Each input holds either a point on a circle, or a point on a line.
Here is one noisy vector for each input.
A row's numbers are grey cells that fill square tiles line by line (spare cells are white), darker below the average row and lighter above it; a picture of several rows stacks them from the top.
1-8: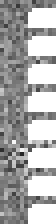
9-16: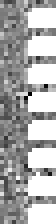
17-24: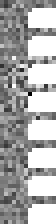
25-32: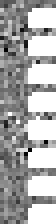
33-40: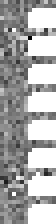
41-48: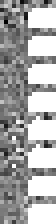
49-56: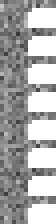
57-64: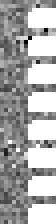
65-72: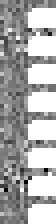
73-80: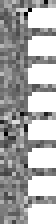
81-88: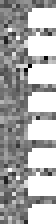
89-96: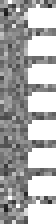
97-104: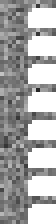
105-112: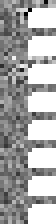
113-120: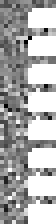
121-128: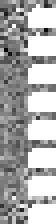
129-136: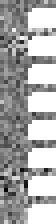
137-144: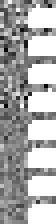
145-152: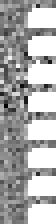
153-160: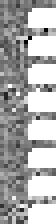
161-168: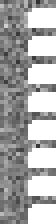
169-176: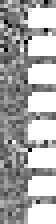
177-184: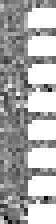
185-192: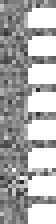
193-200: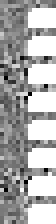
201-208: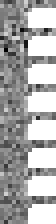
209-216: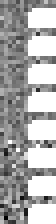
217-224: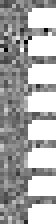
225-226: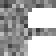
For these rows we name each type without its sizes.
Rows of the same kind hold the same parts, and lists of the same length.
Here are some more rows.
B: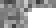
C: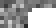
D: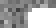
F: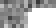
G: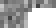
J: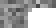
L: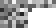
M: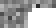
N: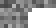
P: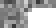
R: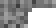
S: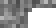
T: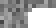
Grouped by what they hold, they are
B, C, D, F, G, J, M, N, P, R, S, T
L

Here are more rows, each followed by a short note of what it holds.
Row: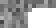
a point on a line
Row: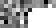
a point on a circle
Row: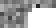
a point on a line
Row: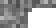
a point on a line
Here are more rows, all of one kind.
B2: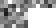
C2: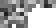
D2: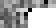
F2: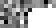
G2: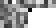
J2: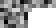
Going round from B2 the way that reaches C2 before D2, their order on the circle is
B2, C2, G2, D2, F2, J2.
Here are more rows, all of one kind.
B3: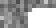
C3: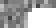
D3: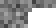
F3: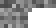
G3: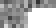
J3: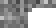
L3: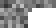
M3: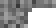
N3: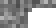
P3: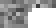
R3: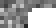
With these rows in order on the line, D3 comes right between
F3 and M3.
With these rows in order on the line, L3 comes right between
F3 and R3.
